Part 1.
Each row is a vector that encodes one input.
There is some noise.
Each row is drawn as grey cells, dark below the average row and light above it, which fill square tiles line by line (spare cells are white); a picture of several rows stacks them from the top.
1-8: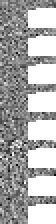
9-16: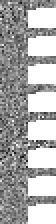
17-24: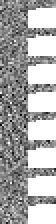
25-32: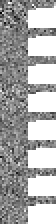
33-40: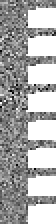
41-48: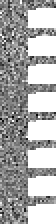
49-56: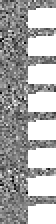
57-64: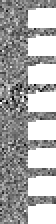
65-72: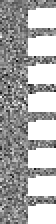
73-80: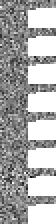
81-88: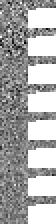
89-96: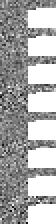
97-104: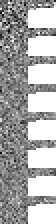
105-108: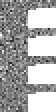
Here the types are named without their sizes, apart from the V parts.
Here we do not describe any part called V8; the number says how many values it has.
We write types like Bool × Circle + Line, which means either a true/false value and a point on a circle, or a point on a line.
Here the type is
(Circle + Unit) × V8 + Tree.
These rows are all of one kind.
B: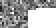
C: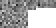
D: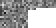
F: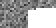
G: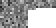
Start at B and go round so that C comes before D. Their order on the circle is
B, F, C, D, G.
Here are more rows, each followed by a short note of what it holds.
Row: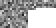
a value of V8
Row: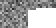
a value of V8
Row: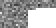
a value of V8
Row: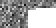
a value of V8
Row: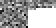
a node of a tree
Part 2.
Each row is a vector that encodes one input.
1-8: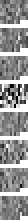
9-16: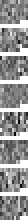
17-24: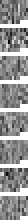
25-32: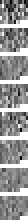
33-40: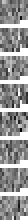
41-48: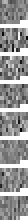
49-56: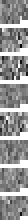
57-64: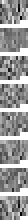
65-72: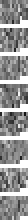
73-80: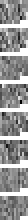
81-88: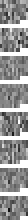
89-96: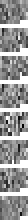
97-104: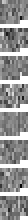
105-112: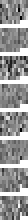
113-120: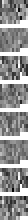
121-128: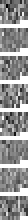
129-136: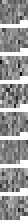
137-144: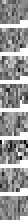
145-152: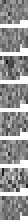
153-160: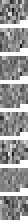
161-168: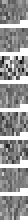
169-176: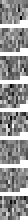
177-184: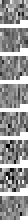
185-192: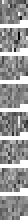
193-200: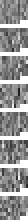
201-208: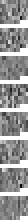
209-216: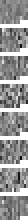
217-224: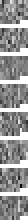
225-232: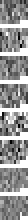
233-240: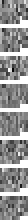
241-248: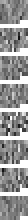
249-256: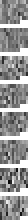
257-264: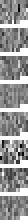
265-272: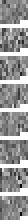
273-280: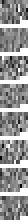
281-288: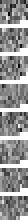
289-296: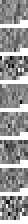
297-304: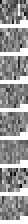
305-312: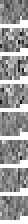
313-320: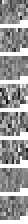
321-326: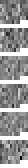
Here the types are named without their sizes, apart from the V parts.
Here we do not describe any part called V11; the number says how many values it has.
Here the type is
Bool × V11 + Line.
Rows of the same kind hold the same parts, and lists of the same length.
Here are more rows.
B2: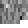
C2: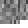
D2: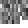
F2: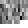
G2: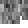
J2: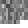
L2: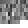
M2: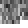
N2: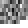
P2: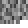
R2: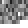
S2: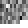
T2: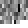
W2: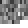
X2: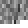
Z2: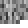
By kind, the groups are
B2, F2, N2, P2, R2, S2, W2, Z2
C2, D2, G2, J2, L2, M2, T2, X2

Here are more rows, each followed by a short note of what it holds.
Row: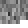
a true/false value and a value of V11
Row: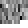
a point on a line
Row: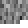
a point on a line
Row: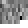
a point on a line
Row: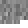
a true/false value and a value of V11
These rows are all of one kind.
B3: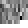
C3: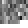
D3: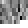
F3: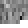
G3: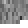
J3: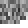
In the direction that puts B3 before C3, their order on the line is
J3, G3, F3, B3, D3, C3.
